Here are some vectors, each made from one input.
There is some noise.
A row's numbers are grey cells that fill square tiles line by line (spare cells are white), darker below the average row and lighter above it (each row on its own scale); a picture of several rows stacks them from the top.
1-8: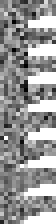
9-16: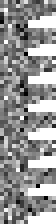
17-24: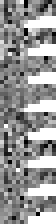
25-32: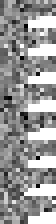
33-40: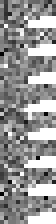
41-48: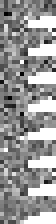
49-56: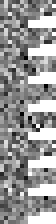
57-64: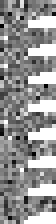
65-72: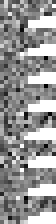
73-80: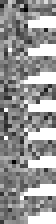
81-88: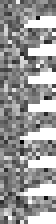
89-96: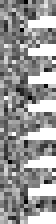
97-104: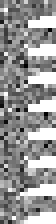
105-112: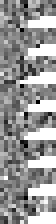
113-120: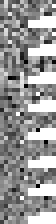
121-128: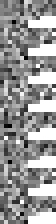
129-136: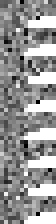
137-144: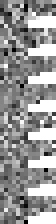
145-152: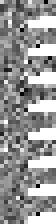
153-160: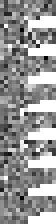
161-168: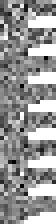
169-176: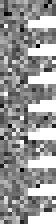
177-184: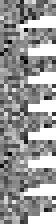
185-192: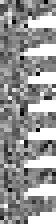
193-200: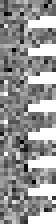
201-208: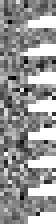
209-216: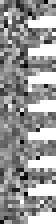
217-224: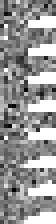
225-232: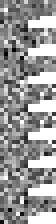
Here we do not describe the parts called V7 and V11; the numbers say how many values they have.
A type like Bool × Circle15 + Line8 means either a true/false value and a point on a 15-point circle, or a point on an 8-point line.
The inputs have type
(Bool × Bool × Bool + V11) × V7 + Line8.
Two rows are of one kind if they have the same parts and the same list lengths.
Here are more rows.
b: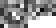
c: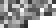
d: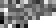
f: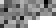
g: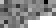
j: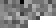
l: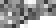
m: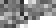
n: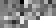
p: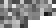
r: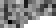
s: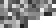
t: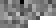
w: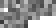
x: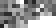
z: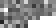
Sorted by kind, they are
b, f, g, r, x
c, d, p, s, w, z
j, l, m, n, t

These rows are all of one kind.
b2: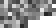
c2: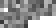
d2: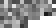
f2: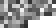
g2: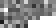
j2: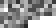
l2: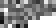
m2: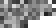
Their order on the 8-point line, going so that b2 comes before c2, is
m2, d2, b2, f2, j2, c2, g2, l2.
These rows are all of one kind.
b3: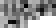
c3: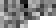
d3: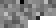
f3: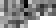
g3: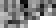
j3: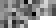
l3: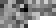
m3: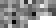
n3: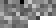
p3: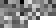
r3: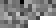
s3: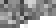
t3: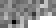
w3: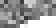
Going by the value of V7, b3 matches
c3, f3 and g3.
